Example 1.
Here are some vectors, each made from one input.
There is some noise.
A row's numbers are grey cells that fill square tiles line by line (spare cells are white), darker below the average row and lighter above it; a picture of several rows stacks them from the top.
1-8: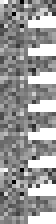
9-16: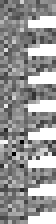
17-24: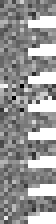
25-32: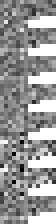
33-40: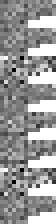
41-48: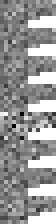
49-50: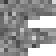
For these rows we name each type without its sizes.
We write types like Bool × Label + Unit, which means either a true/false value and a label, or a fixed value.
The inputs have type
List(Line).
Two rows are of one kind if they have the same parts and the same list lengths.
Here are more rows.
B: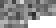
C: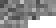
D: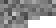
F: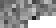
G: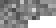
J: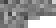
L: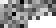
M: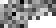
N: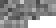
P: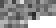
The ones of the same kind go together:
B, C, F, G, N, P
D, J
L, M

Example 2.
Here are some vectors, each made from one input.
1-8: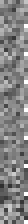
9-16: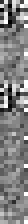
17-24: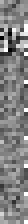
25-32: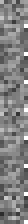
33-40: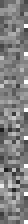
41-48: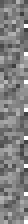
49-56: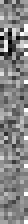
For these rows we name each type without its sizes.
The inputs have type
Bool × Tree + Unit.
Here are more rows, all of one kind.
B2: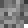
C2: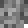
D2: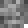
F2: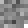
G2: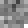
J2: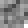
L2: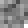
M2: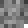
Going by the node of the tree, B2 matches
C2 and M2.
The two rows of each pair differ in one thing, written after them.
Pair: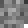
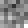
the true/false value
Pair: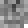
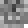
the node of the tree
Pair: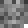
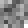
the true/false value
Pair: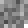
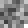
the node of the tree
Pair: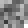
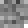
the node of the tree
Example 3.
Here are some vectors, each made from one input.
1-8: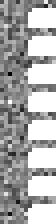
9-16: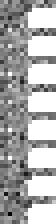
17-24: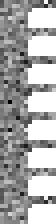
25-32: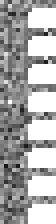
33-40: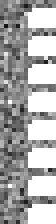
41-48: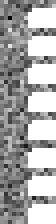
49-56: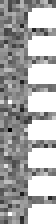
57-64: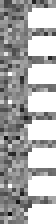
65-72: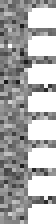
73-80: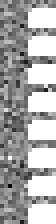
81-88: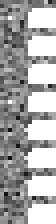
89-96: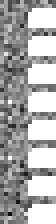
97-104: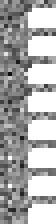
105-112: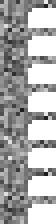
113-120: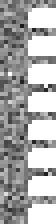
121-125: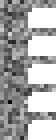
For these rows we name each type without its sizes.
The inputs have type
Bool × Bool × Bool + Tree.
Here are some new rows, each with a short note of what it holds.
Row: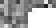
three true/false values
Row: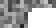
three true/false values
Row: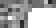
three true/false values
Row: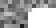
three true/false values
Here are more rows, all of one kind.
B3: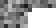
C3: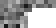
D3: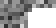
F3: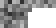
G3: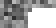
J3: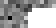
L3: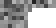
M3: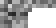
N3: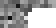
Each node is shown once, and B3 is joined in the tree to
C3.
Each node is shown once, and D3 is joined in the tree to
C3, F3 and J3.
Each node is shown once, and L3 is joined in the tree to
G3.
